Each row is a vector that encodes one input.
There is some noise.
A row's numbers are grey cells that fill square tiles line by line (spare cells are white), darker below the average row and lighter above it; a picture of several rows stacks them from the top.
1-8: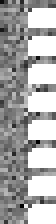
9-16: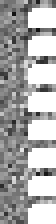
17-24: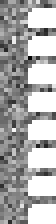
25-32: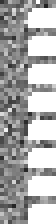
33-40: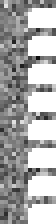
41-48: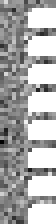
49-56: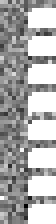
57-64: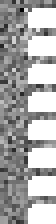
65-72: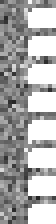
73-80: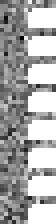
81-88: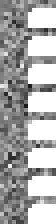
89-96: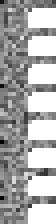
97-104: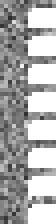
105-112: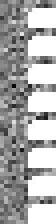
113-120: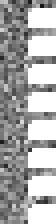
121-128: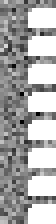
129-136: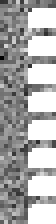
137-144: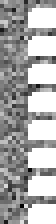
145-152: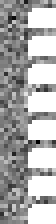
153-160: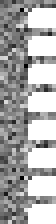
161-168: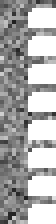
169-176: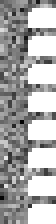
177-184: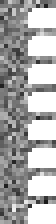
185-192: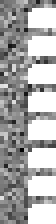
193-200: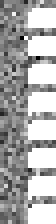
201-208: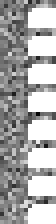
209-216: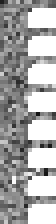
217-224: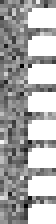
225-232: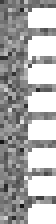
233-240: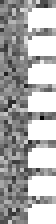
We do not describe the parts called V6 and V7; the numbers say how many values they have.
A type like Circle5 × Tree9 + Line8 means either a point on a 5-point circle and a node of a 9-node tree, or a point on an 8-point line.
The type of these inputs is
(Bool × V6 + V7) × Tree9.
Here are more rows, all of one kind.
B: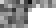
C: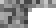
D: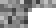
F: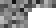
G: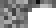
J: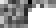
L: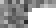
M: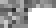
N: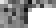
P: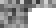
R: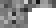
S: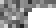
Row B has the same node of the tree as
C, D and P.
